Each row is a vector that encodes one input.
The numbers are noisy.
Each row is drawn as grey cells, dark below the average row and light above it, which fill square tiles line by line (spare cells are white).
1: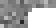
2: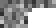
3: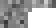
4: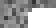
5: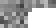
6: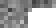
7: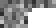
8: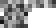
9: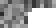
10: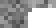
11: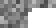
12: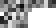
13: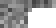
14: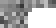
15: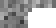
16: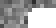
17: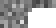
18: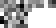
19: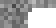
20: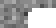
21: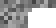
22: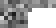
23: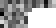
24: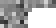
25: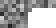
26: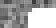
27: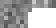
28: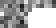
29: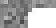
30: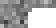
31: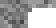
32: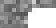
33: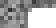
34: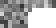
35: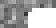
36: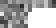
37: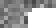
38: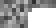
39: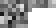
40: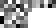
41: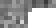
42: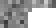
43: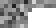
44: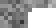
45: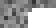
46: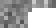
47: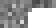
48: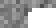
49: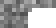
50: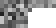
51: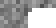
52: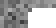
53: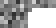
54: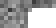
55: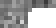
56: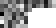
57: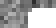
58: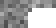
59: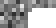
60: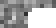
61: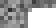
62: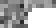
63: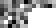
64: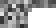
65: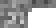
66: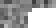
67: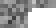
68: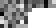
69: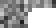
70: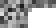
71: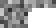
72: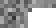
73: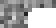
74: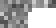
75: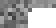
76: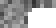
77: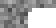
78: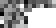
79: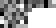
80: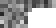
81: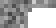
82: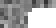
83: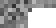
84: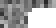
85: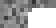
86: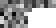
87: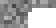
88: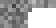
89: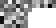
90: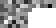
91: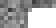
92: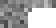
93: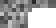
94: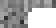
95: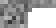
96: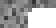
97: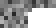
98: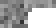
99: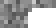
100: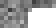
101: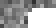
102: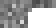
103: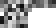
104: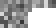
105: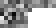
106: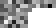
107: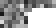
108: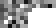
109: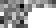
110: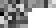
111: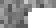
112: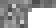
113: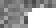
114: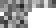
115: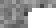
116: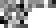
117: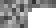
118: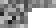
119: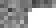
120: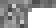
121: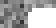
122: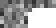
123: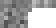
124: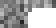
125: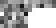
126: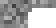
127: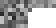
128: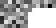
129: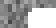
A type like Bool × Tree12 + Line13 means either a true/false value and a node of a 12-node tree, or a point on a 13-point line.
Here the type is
List2(Circle8).
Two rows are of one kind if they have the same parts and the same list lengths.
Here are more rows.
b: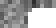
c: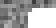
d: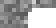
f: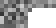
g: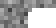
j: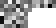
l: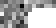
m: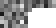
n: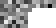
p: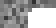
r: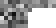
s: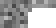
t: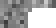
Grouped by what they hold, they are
b, c, m, p
d, f, g, l, r, s, t
j, n

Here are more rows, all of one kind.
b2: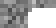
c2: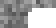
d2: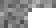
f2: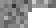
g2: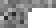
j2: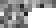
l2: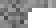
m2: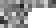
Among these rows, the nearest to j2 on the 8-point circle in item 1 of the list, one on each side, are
c2 and l2.
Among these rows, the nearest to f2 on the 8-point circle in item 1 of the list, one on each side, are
d2 and m2.
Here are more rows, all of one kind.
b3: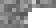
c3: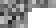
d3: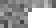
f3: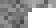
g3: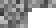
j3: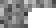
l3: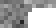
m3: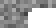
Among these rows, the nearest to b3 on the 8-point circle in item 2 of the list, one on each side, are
c3 and m3.
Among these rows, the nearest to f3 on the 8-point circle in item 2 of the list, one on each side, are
g3 and l3.
